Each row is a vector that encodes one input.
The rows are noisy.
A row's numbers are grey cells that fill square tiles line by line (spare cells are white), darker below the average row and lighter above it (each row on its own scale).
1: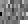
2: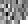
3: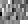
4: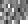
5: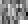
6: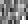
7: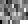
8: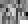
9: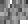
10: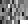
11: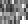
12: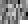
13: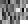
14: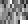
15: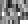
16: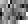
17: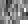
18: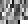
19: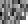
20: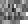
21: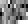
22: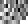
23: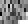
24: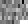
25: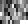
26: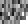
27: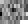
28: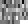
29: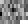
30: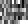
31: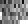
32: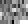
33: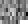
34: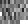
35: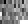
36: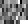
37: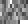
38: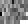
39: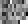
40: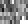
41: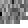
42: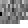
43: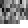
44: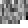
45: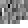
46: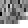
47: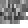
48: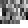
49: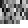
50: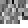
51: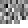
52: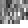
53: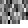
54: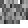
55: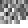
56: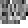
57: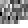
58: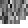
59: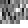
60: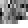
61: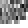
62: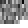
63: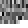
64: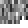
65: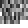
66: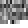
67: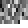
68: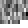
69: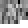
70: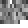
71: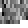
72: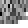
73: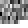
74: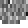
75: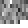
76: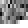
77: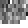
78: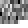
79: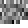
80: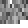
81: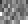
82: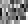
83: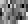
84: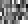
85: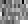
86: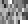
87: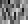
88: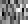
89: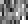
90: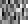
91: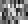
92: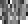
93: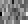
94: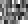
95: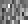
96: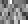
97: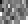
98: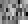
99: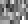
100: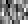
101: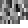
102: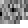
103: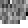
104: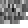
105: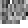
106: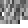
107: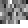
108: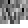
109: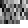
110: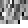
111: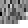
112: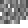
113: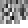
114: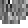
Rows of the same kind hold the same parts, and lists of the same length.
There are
2 kinds of row.
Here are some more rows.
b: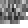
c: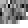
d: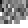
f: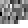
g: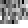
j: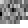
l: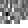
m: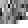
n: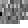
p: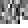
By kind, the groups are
b, c, f, j, m, n
d, g, l, p

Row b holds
one of 11 labels.
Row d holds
one of 11 labels and four true/false values.
